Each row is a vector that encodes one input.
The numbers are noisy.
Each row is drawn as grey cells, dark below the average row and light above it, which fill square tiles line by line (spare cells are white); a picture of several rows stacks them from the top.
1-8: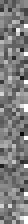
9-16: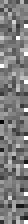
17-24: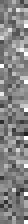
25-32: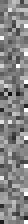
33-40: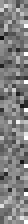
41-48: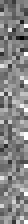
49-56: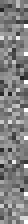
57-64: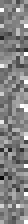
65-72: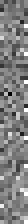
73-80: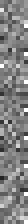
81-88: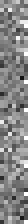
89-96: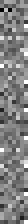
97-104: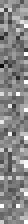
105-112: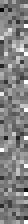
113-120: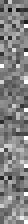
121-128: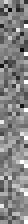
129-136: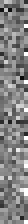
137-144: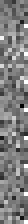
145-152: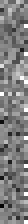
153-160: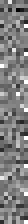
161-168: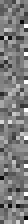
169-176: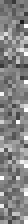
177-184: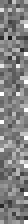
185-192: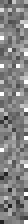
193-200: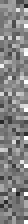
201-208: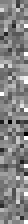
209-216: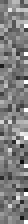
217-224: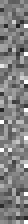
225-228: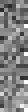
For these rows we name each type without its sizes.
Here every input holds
a point on a circle, together with either a point on a circle, or a node of a tree.
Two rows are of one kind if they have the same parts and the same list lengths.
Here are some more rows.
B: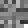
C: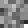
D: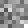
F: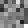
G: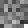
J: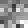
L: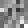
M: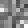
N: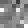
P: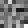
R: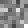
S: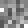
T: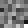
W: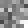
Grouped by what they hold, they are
B, C, F, G, P, T
D, J, L, M, N, R, S, W

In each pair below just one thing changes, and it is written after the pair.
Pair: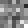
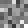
the place on the circle
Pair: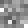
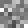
the place on the circle
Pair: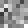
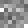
the node of the tree
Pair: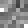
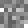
the place on the circle
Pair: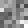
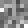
the node of the tree
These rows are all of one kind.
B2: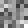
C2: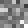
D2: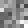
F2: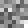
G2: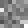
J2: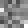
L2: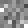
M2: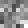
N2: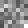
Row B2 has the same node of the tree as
D2 and F2.
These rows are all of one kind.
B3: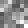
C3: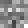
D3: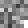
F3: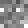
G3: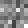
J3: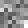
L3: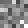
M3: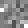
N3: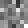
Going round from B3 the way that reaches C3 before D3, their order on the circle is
B3, M3, G3, J3, C3, D3, F3, N3, L3.
